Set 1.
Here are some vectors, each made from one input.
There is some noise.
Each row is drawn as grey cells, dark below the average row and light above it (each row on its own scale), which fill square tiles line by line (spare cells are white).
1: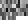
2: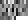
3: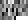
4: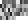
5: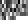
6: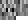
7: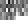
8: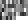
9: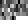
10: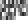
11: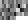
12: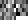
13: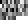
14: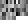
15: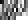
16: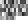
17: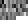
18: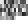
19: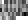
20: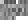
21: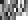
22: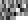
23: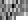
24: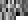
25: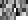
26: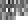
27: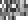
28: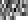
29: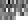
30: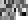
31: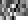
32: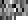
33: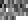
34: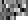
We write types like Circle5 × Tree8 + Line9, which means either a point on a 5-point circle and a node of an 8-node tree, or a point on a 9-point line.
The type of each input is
Tree8.
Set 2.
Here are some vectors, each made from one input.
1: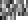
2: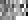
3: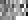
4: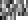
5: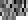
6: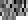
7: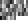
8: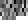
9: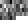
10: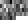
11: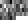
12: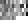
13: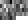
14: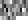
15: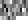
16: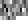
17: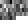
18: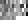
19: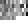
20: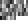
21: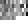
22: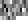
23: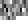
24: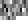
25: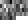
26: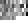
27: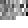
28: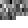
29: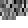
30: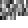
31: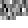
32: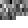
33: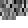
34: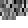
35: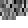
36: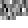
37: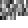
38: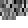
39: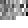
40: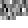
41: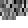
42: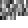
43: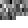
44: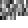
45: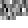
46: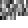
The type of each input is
Circle5.
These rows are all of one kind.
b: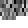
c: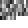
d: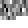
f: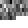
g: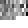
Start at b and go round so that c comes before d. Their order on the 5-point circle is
b, f, c, g, d.
